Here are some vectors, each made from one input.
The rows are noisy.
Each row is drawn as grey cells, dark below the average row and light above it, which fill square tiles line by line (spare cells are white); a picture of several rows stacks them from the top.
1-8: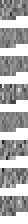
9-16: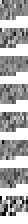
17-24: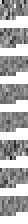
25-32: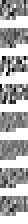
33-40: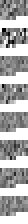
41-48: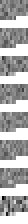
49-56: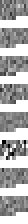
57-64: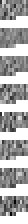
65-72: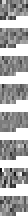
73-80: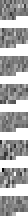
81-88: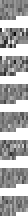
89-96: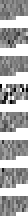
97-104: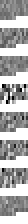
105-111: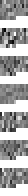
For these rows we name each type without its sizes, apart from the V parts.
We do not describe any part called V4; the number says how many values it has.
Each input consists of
either a true/false value and a value of V4, or a list of points on a circle.
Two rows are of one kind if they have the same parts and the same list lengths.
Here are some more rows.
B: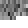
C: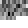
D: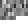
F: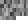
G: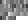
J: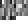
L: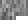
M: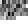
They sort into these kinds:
B, C, M
D, L
F, J
G

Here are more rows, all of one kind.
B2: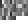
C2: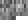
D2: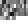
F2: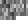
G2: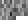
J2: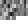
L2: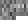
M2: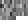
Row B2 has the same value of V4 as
D2 and L2.
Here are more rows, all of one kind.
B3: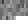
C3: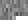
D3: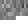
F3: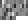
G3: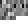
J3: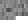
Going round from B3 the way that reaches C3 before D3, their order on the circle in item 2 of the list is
B3, C3, F3, D3, G3, J3.
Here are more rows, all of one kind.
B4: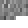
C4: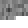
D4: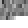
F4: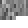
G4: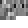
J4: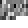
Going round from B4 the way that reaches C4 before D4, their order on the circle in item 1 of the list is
B4, J4, G4, C4, F4, D4.
